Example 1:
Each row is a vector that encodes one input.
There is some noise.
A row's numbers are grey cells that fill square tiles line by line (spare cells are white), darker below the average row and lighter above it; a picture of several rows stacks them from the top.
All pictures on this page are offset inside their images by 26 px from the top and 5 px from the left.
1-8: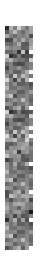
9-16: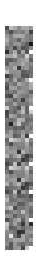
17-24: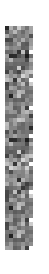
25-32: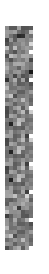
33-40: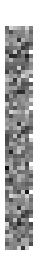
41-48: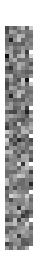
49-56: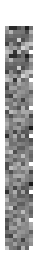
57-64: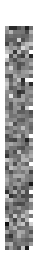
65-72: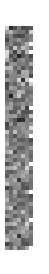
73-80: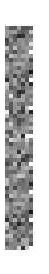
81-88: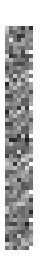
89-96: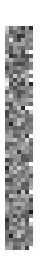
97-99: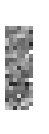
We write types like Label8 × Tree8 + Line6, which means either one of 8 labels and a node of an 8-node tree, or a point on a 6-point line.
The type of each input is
Bool × Bool × Bool × Bool.
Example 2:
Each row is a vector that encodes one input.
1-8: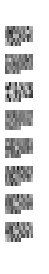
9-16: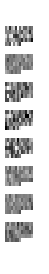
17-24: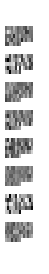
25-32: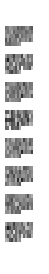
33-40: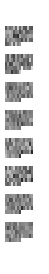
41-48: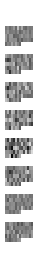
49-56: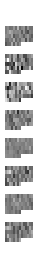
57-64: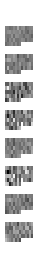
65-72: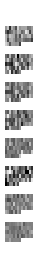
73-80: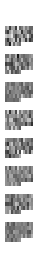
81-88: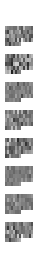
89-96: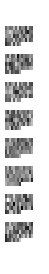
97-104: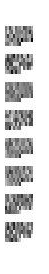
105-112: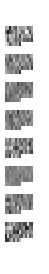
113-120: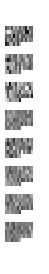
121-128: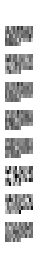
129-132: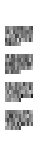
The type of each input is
Bool × Bool × Bool.
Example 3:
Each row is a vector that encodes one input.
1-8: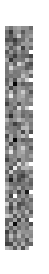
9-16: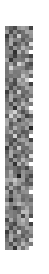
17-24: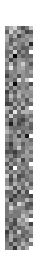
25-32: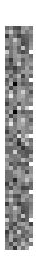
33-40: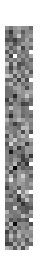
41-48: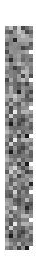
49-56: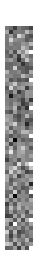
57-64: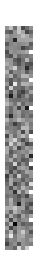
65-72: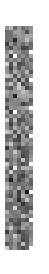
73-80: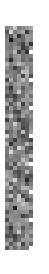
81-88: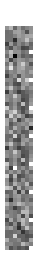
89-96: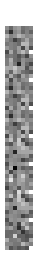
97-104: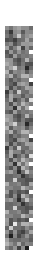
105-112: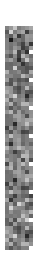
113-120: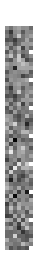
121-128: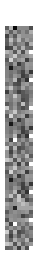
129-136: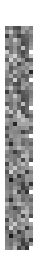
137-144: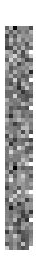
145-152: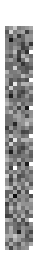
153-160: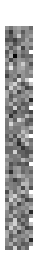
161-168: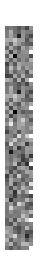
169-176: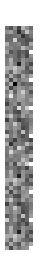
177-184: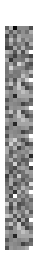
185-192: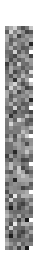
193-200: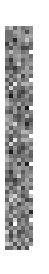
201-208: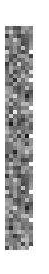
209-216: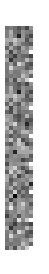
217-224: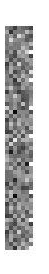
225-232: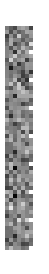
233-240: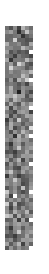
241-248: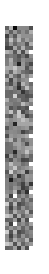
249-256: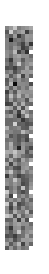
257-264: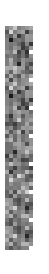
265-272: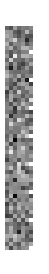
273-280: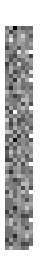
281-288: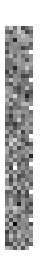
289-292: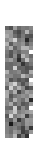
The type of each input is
Bool × Bool × Bool × Bool.
